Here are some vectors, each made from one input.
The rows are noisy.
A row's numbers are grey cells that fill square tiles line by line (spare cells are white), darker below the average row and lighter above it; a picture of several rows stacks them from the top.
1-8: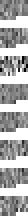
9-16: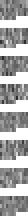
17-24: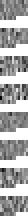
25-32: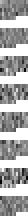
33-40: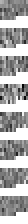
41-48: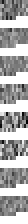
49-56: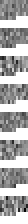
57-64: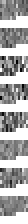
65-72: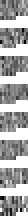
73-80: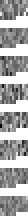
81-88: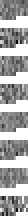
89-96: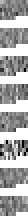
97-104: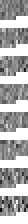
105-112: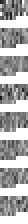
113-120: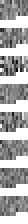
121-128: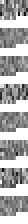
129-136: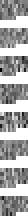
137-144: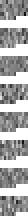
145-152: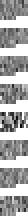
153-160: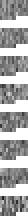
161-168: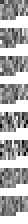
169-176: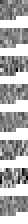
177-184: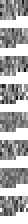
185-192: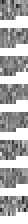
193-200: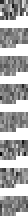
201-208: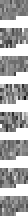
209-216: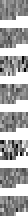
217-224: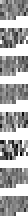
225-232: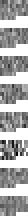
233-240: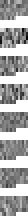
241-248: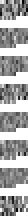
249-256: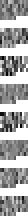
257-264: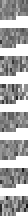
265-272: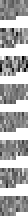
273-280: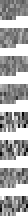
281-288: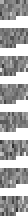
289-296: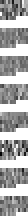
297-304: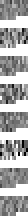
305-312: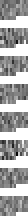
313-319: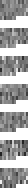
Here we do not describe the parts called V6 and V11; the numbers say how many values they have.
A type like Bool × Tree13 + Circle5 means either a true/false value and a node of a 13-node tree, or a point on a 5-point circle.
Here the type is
Line8 × (Tree19 + V6) × V11.
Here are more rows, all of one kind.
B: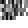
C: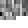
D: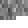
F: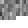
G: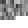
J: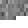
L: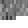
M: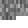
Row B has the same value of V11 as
L and M.
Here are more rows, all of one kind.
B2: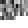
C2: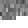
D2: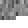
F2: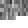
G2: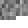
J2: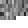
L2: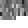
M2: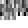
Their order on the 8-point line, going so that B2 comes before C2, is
L2, F2, J2, B2, M2, C2, G2, D2.
